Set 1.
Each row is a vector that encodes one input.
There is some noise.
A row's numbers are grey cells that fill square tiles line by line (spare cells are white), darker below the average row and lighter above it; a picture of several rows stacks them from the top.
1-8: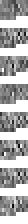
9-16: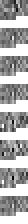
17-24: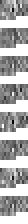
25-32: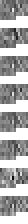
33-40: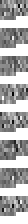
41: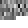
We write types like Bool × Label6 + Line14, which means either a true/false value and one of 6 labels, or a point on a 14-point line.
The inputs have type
Line4 + Line5.
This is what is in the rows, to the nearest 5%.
About 45% of them hold a point on a 4-point line. The rest hold a point on a 5-point line.
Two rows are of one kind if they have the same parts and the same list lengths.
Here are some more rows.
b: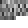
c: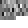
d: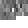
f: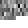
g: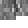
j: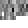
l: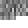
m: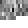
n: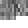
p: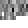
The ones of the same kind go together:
b, c, f, j, m, p
d, g, l, n

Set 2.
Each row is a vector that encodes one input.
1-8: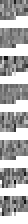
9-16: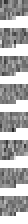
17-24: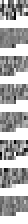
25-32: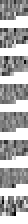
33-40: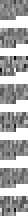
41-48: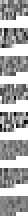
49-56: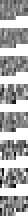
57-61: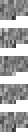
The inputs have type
List2(Line4).
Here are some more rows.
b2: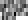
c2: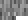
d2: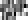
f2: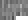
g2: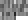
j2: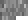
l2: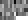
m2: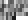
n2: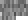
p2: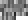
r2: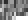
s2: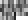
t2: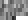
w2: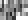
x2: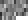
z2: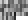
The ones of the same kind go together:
b2, f2, g2, j2, m2, t2
c2, l2, n2, p2, r2, s2, x2, z2
d2, w2

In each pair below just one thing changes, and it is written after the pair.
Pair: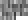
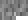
the place on the 4-point line in item 1 of the list
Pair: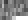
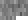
the place on the 4-point line in item 2 of the list
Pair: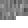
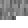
the place on the 4-point line in item 2 of the list
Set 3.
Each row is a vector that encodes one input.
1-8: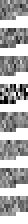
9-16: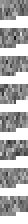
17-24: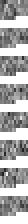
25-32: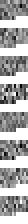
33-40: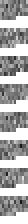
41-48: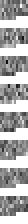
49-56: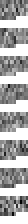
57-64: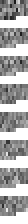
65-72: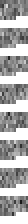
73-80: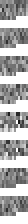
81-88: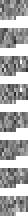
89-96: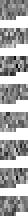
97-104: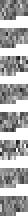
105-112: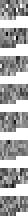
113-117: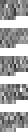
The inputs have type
(Circle10 + Unit) × Line8.
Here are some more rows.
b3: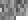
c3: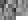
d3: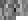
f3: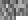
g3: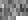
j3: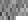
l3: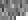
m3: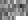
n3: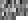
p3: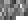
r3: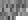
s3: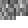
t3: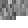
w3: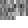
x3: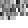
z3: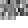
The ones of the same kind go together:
b3, c3, d3, f3, j3, l3, n3, p3, r3, s3, t3, x3, z3
g3, m3, w3

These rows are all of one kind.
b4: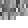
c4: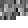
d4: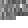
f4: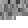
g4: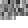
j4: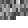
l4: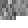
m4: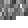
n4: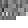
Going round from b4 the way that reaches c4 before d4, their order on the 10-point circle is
b4, n4, l4, j4, c4, m4, d4, g4, f4.
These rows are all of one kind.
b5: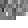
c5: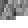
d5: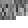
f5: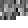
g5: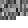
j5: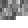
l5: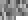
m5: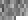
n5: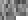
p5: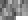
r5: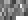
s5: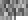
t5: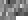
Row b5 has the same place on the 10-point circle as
c5, j5, p5 and s5.
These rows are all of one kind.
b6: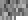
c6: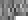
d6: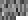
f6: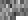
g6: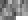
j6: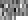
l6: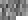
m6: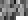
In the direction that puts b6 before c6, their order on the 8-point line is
f6, b6, d6, m6, g6, c6, l6, j6.
